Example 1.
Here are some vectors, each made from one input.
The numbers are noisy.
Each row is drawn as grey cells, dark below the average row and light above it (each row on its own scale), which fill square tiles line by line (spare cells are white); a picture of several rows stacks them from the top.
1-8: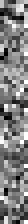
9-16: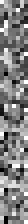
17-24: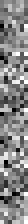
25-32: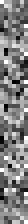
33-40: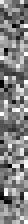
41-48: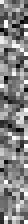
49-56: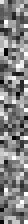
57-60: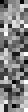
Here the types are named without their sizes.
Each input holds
a point on a line.
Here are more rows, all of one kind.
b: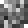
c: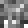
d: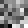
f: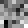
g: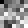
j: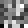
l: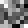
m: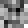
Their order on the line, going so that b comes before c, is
l, b, c, j, d, g, f, m.
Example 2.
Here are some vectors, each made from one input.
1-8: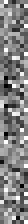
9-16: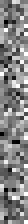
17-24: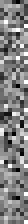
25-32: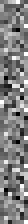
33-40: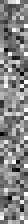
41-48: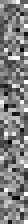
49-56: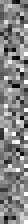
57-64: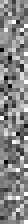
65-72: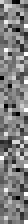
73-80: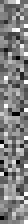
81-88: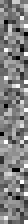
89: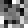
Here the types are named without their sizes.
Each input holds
a point on a line.
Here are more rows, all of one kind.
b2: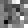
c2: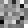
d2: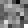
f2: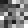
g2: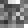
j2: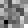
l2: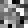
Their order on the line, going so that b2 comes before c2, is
f2, j2, b2, g2, c2, l2, d2.
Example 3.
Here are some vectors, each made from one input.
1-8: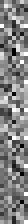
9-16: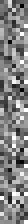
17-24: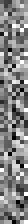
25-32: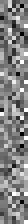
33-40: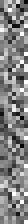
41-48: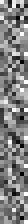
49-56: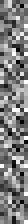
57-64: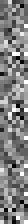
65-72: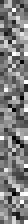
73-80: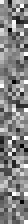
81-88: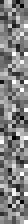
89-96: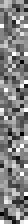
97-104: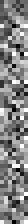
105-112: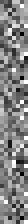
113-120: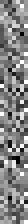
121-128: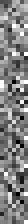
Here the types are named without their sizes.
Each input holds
a point on a line.
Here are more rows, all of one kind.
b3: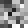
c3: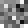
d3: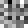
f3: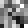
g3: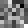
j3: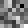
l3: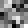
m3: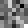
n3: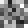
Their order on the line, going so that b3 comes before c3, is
b3, f3, n3, d3, c3, l3, j3, m3, g3.
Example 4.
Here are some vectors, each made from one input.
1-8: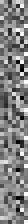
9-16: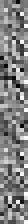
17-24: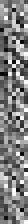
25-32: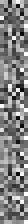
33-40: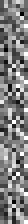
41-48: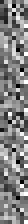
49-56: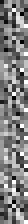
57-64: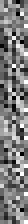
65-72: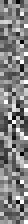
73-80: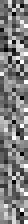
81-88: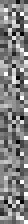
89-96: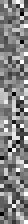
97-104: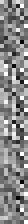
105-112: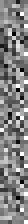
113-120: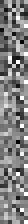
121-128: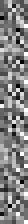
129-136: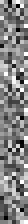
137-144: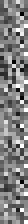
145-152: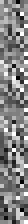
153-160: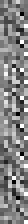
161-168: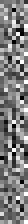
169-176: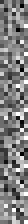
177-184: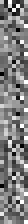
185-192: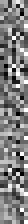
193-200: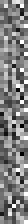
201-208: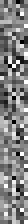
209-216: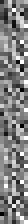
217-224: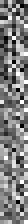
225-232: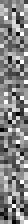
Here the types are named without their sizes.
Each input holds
a point on a line.
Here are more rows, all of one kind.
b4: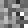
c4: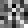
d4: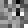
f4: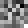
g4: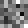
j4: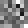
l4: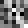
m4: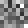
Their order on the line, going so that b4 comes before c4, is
b4, d4, f4, c4, l4, g4, j4, m4.
